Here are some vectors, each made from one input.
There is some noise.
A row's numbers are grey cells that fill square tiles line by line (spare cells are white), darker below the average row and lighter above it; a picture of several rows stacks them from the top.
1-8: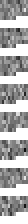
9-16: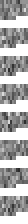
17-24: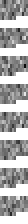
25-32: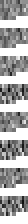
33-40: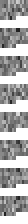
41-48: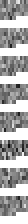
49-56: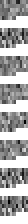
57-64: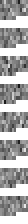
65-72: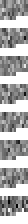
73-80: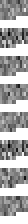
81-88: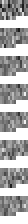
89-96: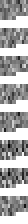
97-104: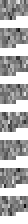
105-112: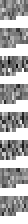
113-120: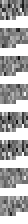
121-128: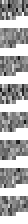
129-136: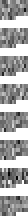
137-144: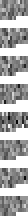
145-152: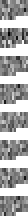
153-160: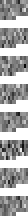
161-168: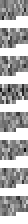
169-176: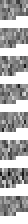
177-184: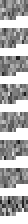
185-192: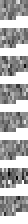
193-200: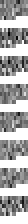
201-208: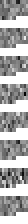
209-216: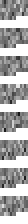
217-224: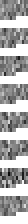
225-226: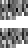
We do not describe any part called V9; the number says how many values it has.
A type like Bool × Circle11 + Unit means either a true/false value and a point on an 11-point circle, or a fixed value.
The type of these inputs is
Bool × (Line6 + V9) + Line5.
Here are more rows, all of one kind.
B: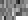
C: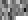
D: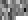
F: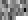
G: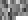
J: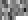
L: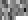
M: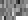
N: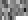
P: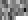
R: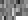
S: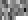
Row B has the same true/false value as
M and R.
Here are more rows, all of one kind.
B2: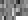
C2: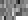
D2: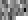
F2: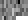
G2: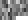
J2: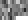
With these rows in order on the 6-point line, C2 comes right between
B2 and D2.
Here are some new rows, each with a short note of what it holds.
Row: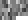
a point on a 6-point line and a true/false value
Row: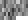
a true/false value and a value of V9
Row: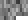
a true/false value and a value of V9
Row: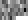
a point on a 6-point line and a true/false value
